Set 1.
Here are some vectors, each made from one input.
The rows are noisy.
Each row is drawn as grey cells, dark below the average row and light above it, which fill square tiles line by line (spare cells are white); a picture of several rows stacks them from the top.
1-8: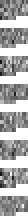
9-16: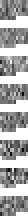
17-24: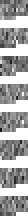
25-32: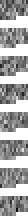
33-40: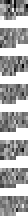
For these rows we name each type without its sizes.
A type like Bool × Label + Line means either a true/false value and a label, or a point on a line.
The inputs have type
Bool × Line × Line.
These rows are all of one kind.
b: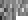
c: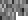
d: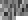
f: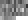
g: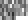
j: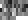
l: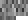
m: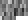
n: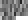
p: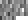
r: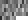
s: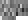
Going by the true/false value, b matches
f, g, p and r.
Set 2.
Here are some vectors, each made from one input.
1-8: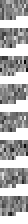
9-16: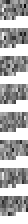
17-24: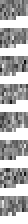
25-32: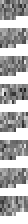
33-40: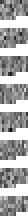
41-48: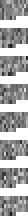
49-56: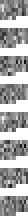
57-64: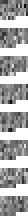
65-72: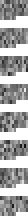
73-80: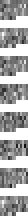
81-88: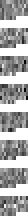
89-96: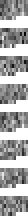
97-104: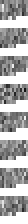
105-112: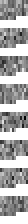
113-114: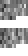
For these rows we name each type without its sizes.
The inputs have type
Bool × Bool × Bool × Line.
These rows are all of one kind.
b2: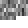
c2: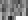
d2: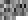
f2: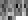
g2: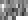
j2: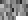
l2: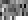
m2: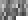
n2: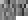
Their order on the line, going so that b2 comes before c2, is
b2, n2, c2, f2, d2, m2, g2, j2, l2.
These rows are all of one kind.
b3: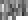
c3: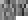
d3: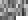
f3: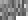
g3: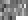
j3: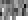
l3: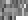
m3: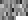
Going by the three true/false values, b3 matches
d3 and f3.
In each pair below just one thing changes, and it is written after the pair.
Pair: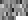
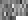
the place on the line
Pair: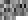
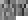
the place on the line
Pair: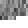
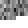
one of the three true/false values
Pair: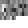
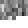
one of the three true/false values
